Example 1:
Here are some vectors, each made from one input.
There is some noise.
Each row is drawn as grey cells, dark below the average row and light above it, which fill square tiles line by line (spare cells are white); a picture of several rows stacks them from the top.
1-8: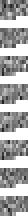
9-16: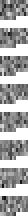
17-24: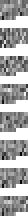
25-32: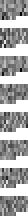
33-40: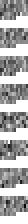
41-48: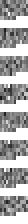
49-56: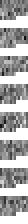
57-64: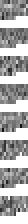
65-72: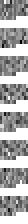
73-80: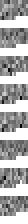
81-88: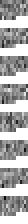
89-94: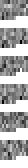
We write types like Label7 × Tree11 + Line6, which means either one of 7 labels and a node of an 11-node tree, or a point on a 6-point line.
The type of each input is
Line7 × List2(Line6).
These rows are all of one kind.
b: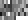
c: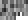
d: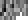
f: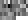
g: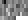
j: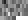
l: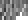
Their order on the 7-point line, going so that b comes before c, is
b, f, j, g, c, l, d.
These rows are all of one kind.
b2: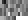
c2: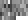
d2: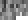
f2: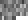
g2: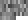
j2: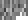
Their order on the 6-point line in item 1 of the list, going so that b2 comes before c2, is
b2, j2, f2, d2, g2, c2.
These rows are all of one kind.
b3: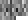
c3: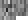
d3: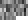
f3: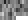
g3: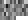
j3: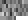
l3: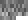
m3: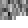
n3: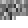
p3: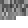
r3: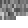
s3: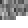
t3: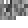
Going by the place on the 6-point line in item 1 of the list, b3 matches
n3 and t3.
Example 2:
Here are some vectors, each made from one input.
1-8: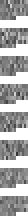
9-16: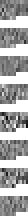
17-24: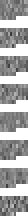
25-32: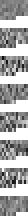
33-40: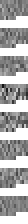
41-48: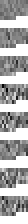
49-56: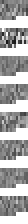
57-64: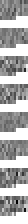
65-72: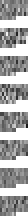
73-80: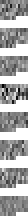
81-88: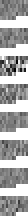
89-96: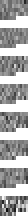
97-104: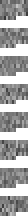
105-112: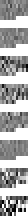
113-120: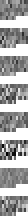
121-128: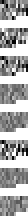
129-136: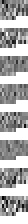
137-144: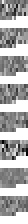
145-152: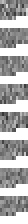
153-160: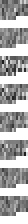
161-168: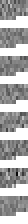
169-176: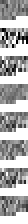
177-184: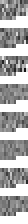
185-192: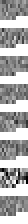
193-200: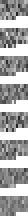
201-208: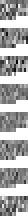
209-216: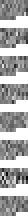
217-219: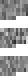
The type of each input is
Bool × Line14 × Tree16.
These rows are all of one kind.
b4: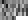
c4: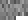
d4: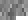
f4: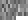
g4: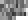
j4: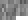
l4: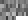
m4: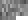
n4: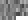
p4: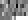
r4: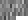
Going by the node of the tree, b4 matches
j4 and r4.
